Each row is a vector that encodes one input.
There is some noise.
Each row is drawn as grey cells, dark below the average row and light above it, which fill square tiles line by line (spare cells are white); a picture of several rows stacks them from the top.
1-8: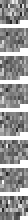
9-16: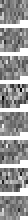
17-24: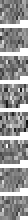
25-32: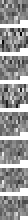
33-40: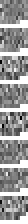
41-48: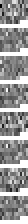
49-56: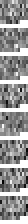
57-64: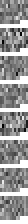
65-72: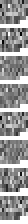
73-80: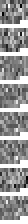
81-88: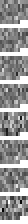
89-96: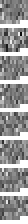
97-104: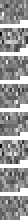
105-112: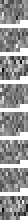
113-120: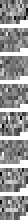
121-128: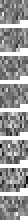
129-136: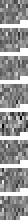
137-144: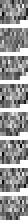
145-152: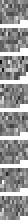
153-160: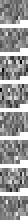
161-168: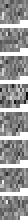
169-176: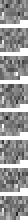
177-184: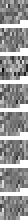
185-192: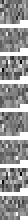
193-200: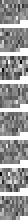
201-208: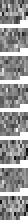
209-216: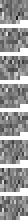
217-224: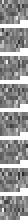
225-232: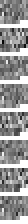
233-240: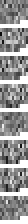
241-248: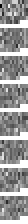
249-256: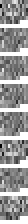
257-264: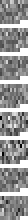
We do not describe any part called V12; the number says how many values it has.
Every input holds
either a point on a 5-point line, a true/false value and a value of V12, or a point on a 9-point line.
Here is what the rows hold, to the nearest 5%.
About 70% of them hold a point on a 5-point line, a true/false value and a value of V12. The rest hold a point on a 9-point line.
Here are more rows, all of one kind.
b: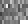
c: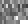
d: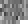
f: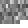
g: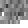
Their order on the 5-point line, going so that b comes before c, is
d, f, b, c, g.
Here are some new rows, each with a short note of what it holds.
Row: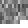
a point on a 5-point line, a true/false value and a value of V12
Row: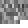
a point on a 5-point line, a true/false value and a value of V12
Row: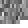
a point on a 5-point line, a true/false value and a value of V12
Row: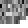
a point on a 9-point line
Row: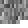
a point on a 5-point line, a true/false value and a value of V12
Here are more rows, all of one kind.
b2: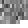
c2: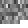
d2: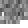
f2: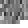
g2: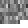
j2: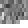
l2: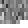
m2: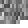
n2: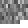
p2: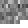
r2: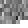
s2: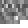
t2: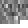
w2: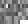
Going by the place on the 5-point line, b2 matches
c2, g2, m2 and w2.
